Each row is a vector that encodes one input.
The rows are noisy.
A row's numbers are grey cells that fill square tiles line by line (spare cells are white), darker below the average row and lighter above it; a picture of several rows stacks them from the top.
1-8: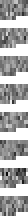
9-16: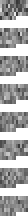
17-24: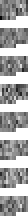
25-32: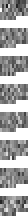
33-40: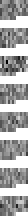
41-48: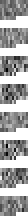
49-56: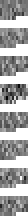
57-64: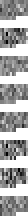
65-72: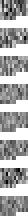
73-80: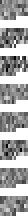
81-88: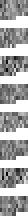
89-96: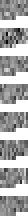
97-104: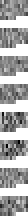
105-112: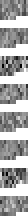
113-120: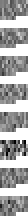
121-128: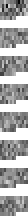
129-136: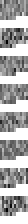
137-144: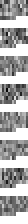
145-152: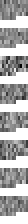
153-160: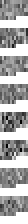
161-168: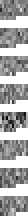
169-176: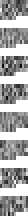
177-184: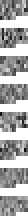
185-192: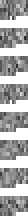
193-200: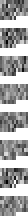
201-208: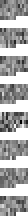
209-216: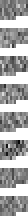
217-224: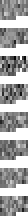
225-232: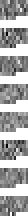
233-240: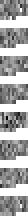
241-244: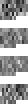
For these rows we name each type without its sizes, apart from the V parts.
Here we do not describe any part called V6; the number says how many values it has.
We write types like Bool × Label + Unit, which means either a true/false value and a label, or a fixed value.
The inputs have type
Label × V6 + List(Line).
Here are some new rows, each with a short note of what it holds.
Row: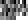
the empty list
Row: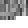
a list of one item
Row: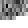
a label and a value of V6
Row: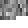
a list of one item
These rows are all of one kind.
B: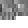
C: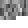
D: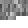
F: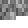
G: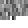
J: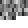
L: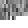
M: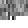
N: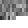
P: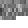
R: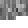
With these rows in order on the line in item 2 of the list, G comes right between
B and L.
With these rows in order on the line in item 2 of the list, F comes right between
L and R.
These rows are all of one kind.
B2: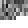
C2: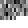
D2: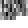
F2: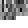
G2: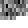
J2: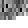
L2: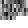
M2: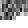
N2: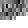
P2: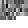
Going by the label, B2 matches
C2 and P2.
